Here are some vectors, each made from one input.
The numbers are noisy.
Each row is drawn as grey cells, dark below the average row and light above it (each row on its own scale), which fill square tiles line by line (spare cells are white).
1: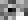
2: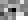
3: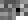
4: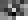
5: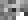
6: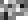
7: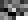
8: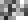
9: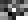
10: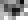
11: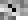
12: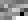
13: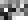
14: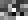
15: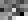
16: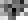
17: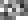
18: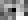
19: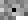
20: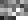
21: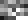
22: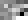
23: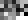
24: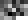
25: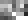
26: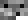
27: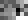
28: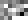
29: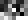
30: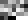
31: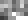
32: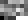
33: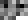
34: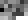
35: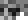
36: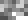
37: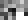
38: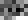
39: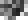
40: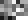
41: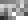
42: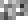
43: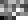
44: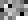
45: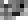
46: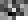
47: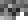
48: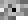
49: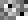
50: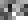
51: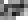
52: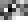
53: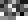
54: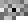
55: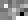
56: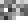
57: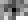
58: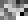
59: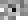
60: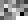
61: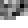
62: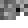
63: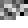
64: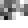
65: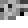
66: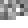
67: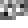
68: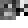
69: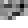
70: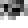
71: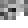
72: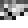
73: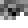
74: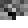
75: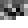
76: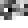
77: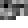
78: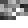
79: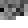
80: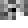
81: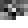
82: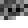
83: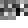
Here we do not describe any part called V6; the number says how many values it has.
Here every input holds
a true/false value, together with either a point on a 5-point line, or a value of V6.
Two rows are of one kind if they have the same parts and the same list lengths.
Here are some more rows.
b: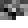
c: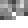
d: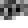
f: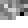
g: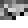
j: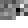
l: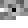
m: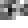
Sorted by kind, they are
b, f, g
c, d, j, l, m

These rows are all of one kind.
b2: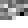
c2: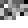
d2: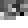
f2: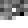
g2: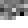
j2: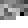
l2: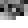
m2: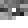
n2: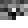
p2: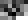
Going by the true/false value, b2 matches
c2 and j2.
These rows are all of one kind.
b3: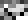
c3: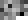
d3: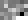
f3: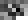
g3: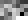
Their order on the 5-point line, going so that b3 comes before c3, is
b3, f3, g3, d3, c3.
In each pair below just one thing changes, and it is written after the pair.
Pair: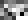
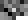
the true/false value
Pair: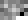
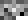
the place on the 5-point line
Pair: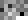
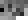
the true/false value
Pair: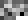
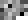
the place on the 5-point line
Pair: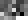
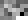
the true/false value
